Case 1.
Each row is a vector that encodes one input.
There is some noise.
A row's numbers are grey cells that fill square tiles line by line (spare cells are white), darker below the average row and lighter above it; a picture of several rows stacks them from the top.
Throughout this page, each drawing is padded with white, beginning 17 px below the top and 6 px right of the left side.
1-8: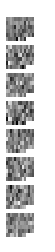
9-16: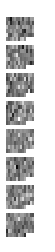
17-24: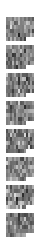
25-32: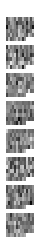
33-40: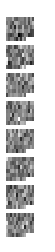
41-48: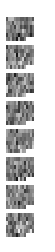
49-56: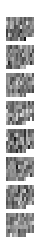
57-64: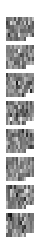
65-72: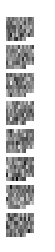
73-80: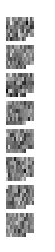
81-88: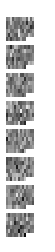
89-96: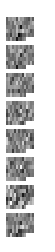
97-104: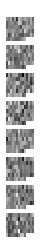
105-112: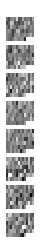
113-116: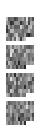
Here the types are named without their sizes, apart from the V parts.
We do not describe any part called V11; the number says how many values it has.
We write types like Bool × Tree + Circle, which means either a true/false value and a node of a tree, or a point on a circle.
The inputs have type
(Bool × Bool × Bool + Line × Line) × V11.
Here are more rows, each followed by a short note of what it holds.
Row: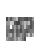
a point on each of two lines and a value of V11
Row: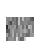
three true/false values and a value of V11
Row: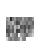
a point on each of two lines and a value of V11
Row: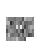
three true/false values and a value of V11
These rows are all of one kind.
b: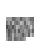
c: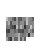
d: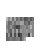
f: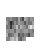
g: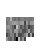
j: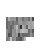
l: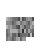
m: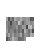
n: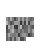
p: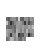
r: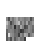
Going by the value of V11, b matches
c and g.
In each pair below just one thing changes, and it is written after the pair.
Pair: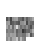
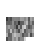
the value of V11
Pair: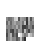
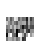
the place on one of the two lines
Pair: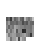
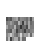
the value of V11
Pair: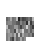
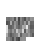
the place on one of the two lines
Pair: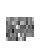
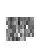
the value of V11
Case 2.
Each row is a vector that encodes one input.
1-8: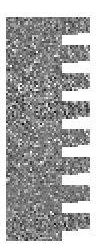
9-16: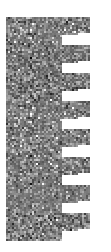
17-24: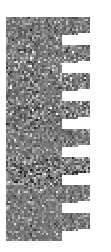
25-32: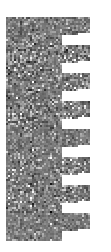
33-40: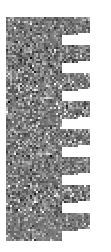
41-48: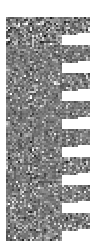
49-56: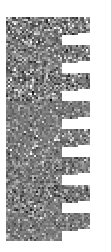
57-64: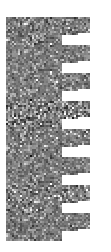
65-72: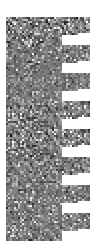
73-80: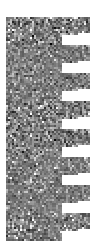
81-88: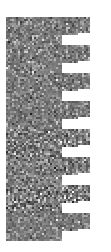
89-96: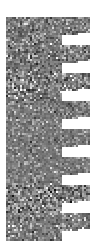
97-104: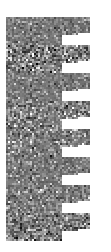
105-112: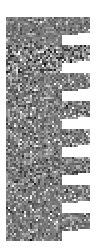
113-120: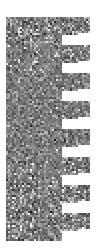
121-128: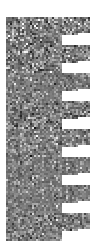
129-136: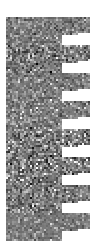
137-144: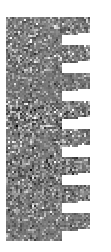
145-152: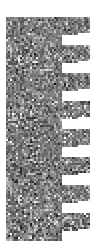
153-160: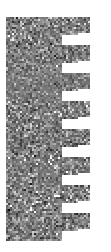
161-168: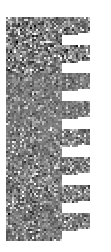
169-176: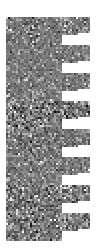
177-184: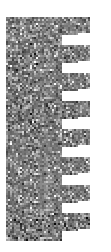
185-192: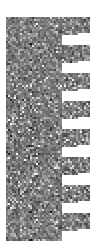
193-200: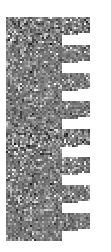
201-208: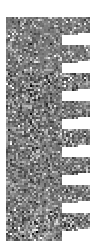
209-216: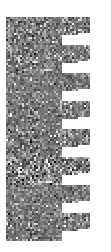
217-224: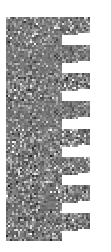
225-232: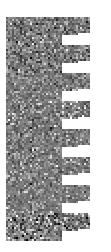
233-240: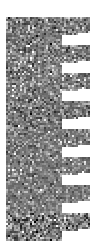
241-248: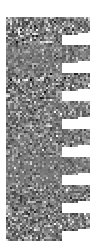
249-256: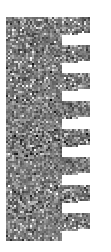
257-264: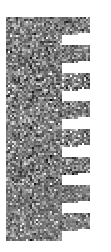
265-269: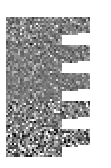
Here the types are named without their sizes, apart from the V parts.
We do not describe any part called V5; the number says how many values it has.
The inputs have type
Bool × Bool × Bool + Circle + V5.
